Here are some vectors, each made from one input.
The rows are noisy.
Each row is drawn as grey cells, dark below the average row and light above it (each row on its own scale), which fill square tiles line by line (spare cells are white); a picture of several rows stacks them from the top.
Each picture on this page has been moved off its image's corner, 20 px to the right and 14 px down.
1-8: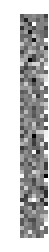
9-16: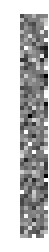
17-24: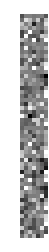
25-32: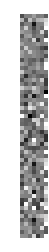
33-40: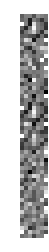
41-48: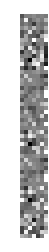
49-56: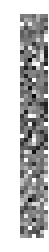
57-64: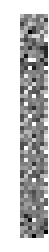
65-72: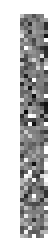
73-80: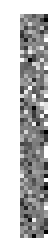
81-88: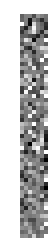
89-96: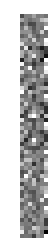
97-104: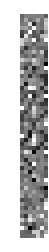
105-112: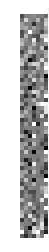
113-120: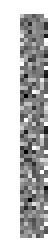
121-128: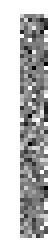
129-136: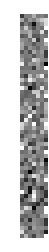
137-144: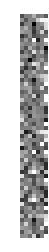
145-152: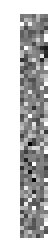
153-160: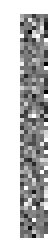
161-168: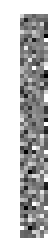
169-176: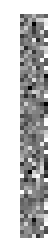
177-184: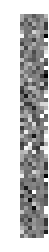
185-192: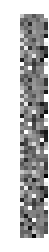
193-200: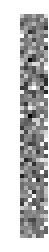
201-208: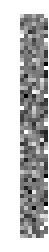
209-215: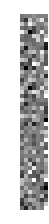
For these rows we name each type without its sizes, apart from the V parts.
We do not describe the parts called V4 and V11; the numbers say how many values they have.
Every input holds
a true/false value, together with either a point on a circle and a value of V4, or a value of V11.
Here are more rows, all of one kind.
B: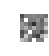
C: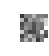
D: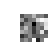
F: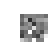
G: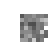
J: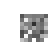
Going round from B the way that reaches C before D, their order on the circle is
B, G, J, C, D, F.
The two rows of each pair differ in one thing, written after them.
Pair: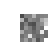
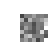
the place on the circle
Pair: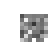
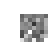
the value of V4
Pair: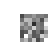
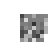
the place on the circle
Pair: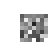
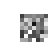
the place on the circle
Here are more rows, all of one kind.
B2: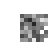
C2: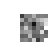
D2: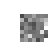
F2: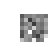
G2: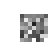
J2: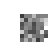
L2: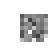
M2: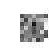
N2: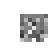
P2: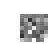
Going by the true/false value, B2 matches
C2, D2, J2 and M2.
